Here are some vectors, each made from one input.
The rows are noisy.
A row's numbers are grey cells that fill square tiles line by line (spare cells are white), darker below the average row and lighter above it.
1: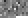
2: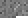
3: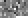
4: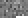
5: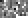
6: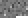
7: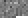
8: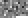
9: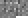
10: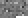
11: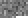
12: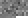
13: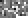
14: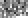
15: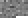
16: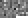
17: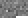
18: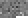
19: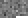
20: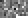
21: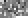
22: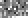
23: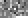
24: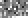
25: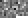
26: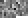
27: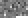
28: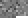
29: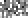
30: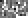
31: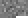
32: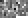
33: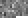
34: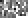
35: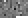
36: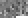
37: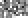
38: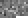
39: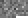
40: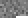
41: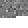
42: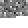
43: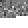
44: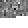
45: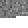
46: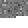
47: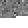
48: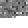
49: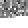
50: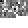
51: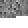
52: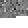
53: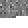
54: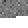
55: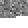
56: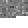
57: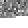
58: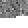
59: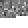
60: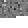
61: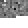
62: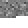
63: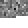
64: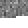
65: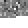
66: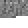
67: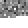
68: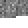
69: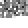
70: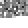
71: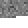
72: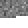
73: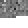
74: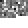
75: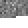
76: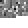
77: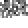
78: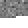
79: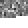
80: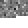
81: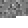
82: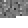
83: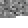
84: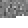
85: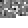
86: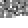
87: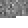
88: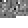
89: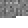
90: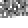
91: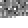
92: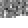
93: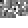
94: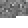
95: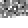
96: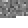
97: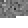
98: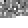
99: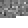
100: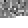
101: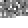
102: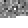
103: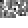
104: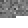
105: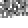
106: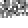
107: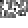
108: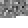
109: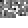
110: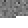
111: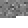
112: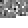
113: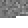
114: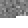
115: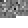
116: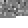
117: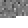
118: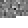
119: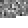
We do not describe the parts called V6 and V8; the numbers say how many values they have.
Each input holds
a value of V8, together with either a point on a 4-point line and a value of V6, or a point on a 7-point line.
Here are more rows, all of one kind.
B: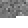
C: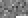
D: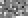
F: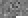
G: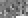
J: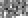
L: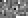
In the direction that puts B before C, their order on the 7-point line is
B, G, D, L, J, C, F.
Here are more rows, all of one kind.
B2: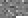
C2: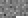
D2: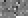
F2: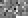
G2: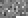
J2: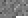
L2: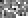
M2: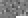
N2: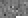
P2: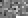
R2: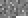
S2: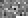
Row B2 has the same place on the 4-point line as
F2, J2, P2 and R2.
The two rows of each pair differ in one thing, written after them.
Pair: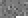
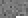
the place on the 4-point line
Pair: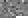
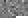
the value of V6
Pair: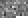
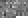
the value of V6
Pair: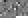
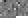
the value of V6
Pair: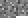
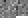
the place on the 4-point line
